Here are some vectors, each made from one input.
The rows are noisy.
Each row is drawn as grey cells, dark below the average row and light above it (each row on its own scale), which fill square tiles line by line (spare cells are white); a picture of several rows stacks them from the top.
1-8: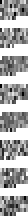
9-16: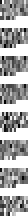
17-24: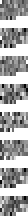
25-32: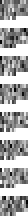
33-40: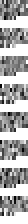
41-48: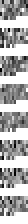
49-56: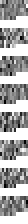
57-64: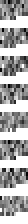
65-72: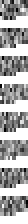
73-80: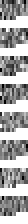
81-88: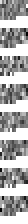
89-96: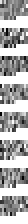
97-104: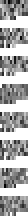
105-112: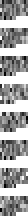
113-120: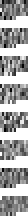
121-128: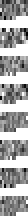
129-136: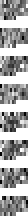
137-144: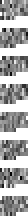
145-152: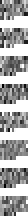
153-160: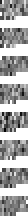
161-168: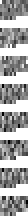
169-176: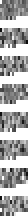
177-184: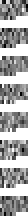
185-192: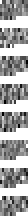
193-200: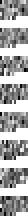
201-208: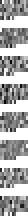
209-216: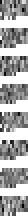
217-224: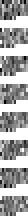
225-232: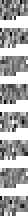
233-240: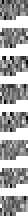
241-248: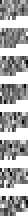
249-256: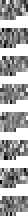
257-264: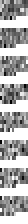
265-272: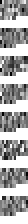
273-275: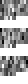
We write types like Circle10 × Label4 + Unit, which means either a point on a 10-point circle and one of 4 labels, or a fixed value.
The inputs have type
Bool × Label10 + Circle19 + Unit.
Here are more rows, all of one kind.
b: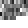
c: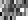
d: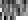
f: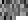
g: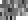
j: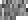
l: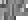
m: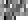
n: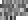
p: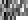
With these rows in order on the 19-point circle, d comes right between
c and f.
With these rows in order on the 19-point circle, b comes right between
c and g.
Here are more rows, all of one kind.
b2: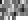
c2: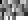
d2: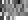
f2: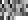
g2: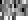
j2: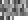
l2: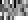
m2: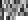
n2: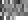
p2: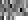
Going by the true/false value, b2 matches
c2 and g2.
